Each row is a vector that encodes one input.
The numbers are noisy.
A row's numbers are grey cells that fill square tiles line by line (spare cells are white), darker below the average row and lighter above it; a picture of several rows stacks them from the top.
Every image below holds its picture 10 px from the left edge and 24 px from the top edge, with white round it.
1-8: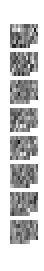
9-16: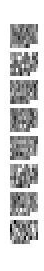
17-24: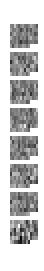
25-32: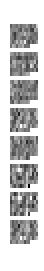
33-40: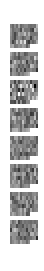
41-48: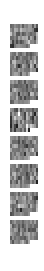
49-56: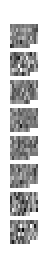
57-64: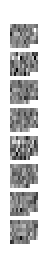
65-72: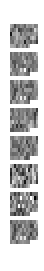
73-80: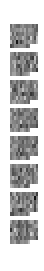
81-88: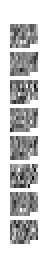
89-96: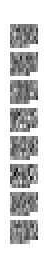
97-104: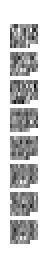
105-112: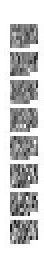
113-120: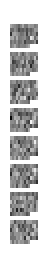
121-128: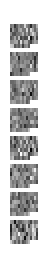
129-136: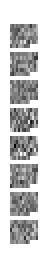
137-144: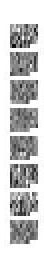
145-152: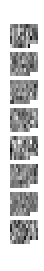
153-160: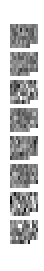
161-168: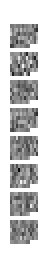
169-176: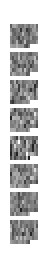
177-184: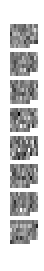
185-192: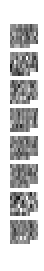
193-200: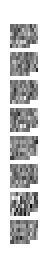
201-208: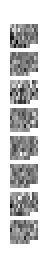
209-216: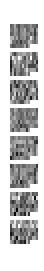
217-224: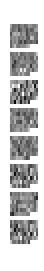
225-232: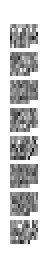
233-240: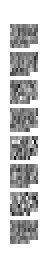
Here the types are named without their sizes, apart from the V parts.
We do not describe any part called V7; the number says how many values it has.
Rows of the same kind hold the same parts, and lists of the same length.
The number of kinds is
4.
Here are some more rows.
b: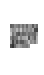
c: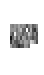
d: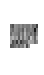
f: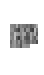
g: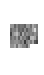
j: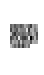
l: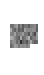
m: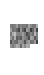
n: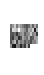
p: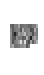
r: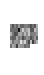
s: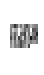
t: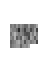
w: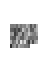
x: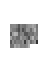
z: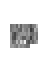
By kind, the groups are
b, m, t, x
c, n, s
d, f, g, l, p, r, w, z
j

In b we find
a label and a node of a tree.
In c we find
two values of V7.
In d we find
a label, a node of a tree and four true/false values.
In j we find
a point on a line and a node of a tree.
